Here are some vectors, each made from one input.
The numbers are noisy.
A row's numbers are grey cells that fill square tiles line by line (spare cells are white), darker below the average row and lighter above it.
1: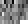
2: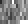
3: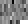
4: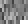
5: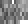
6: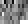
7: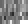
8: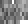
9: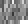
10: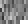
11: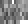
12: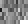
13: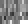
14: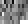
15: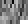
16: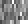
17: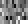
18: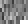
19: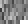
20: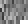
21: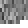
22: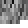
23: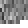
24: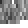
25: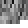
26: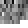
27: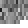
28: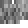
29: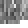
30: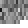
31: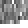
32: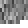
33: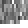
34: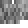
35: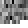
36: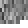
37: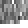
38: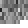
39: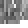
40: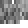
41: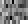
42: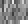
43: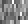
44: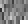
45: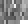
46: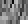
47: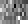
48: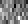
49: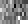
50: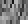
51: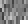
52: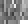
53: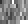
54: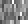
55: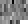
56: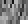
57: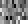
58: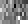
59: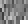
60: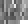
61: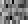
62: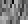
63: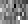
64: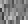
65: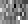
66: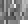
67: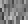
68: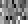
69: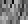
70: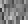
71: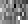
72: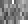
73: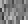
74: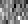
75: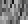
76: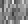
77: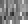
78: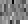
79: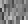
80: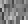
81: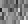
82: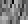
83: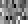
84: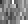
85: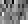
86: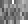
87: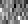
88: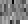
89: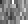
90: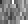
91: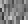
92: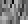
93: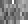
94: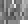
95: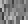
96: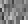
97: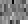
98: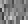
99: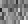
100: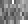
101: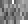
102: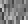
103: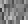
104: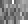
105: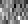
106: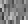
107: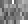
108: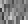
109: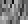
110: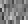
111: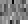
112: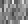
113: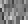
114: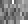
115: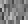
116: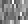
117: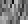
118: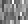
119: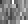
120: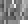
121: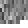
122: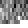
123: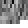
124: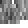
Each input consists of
either one of 6 labels, or a point on a 9-point line.
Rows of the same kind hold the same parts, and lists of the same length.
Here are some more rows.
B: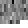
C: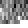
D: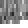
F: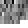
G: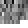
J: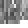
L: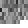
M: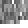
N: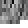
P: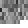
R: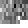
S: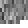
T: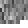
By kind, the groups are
B, C, F, G, L, N, P, R, S, T
D, J, M

